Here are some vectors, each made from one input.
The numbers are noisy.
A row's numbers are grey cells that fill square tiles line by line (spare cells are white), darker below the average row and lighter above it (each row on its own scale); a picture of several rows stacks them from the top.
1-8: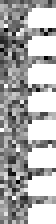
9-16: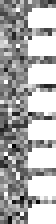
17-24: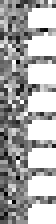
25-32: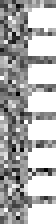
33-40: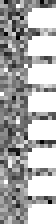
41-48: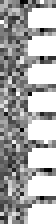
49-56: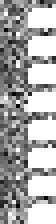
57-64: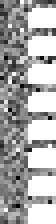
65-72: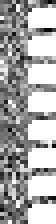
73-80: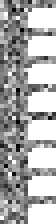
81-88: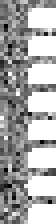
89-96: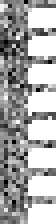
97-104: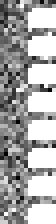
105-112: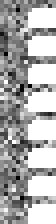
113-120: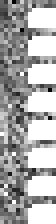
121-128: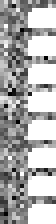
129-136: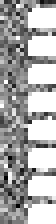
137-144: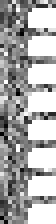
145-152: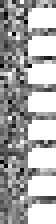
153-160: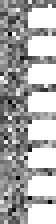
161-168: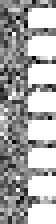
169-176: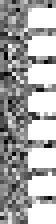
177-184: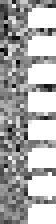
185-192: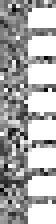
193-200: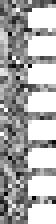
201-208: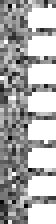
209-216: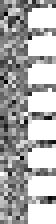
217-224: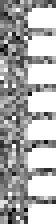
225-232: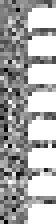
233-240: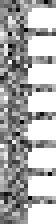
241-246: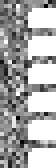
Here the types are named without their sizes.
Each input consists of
a true/false value, together with either a point on a line, or a node of a tree.
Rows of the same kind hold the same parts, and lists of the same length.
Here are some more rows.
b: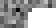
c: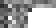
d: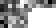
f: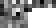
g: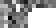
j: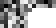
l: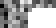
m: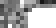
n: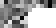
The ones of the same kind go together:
b, j, l, n
c, d, f, g, m

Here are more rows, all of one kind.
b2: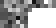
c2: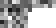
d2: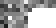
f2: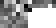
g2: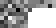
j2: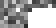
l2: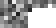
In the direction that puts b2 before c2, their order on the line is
b2, g2, c2, l2, f2, d2, j2.
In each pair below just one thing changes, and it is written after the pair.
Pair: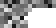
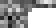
the true/false value
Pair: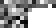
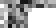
the true/false value
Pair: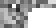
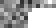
the true/false value
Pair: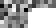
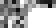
the node of the tree
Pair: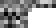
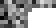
the node of the tree
